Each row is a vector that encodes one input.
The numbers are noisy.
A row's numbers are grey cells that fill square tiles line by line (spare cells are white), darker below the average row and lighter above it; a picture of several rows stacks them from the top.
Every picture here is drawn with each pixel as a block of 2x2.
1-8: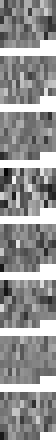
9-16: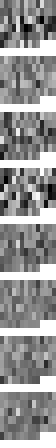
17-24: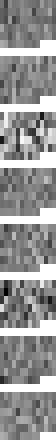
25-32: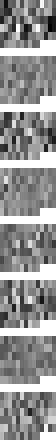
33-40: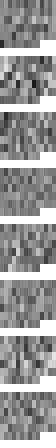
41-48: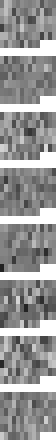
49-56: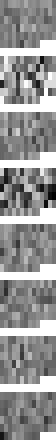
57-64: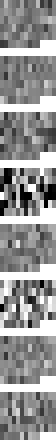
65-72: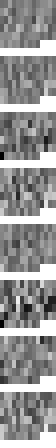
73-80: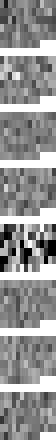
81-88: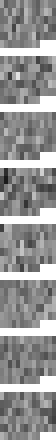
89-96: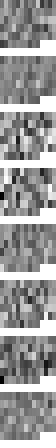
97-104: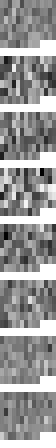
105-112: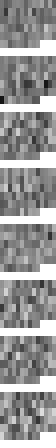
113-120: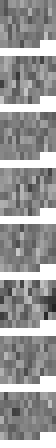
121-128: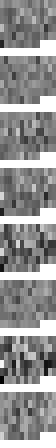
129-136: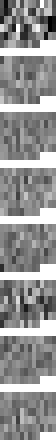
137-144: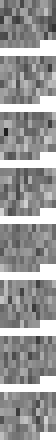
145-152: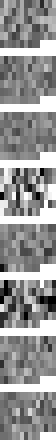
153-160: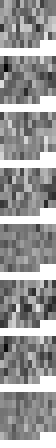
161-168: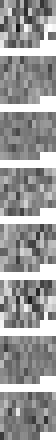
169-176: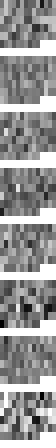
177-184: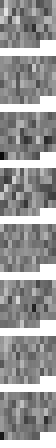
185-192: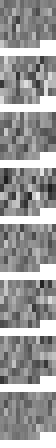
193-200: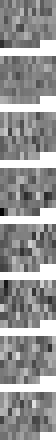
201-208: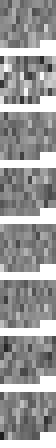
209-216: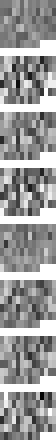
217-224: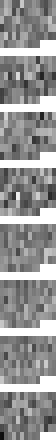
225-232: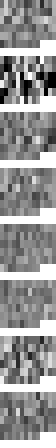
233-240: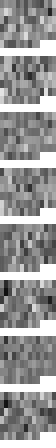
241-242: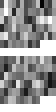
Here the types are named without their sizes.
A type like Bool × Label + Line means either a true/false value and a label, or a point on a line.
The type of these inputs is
(Bool × Bool × Bool + Circle) × List(Line) × Tree.
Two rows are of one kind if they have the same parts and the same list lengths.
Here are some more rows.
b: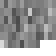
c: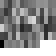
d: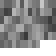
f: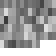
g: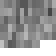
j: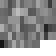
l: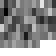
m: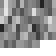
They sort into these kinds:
b
c
d, l
f, g
j
m

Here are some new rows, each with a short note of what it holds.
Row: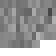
a node of a tree and three true/false values, together with the empty list
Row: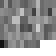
a point on a circle and a node of a tree, together with the empty list
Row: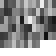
a point on a circle and a node of a tree, together with a list of one item
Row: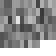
a point on a circle and a node of a tree, together with the empty list
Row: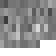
a node of a tree and three true/false values, together with the empty list
